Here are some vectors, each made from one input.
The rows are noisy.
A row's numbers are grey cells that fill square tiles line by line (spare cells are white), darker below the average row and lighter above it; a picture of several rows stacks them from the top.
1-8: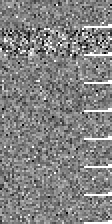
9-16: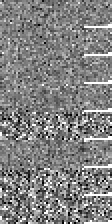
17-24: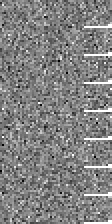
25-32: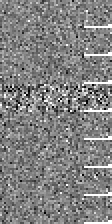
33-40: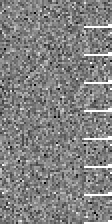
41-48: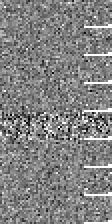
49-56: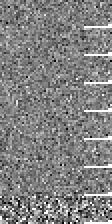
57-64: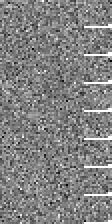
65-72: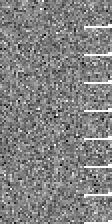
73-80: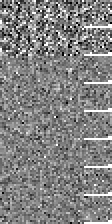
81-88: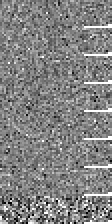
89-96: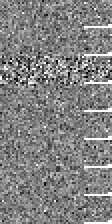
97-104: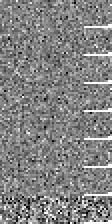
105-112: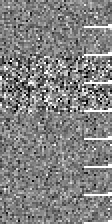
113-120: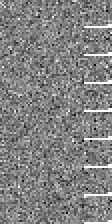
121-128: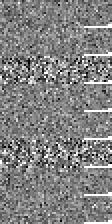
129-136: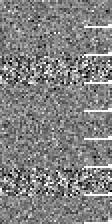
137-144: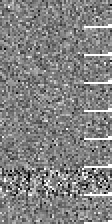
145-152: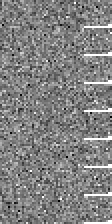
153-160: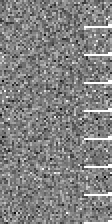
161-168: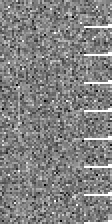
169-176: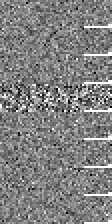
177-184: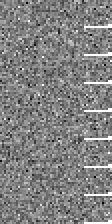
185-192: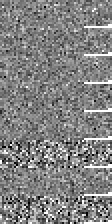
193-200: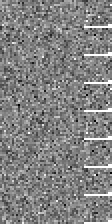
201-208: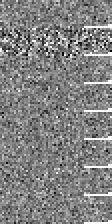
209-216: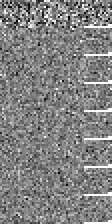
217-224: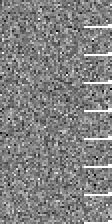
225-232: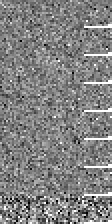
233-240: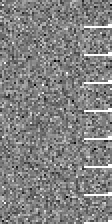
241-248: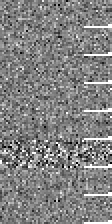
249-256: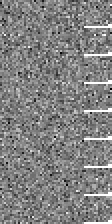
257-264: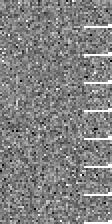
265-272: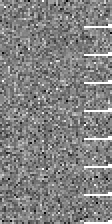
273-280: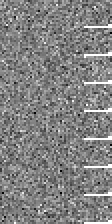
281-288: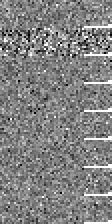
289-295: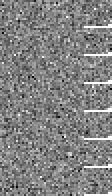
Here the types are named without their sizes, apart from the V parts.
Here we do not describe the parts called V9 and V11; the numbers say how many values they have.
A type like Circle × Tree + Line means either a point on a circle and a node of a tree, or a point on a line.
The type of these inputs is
(Bool × Bool × Bool + V9) × Label × V11 + Line.
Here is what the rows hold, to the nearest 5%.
About 90% of them hold a label and a value of V11, together with either three true/false values, or a value of V9. The rest hold a point on a line.
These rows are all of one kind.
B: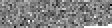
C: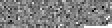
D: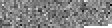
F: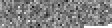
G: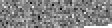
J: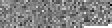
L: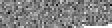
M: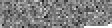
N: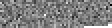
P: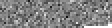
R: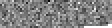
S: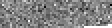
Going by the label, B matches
C, F and M.
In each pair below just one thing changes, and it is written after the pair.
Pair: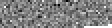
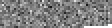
the value of V11
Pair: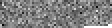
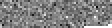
the label
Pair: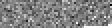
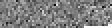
the value of V9
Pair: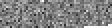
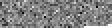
the value of V11
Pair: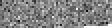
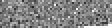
the label
